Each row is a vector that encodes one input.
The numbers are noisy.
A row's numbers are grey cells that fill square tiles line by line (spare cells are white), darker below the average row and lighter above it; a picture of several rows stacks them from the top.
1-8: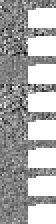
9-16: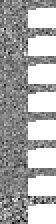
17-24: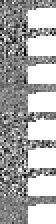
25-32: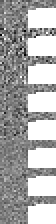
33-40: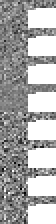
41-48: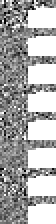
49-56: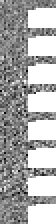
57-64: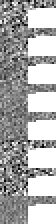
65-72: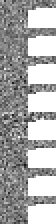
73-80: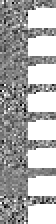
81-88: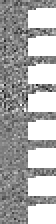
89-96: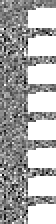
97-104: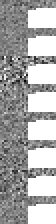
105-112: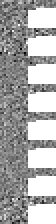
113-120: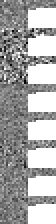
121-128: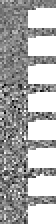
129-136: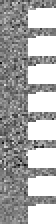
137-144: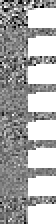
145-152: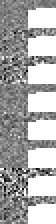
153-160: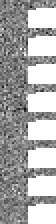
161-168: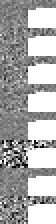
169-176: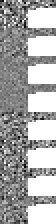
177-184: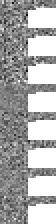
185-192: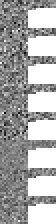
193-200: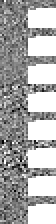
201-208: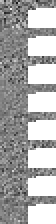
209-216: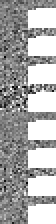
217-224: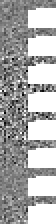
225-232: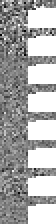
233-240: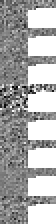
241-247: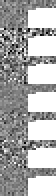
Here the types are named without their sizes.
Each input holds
either a point on each of two lines, or a list of points on a circle.
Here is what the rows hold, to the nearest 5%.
About 35% of them hold a point on each of two lines. The rest are lists of points on a circle.
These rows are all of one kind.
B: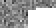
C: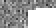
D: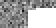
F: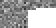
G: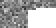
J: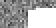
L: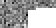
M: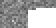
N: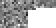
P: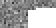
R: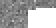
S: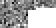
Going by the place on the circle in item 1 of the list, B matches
D, J and M.
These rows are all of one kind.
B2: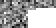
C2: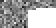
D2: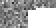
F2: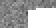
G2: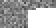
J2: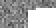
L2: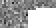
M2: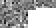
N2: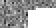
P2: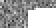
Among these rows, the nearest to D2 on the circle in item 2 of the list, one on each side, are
G2 and P2.
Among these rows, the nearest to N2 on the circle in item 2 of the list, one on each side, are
F2 and M2.
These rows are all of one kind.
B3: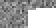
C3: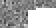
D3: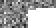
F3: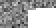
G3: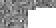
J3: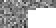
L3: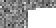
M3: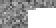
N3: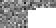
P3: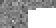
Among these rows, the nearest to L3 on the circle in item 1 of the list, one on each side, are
F3 and P3.
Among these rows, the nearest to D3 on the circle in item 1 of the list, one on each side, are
G3 and P3.
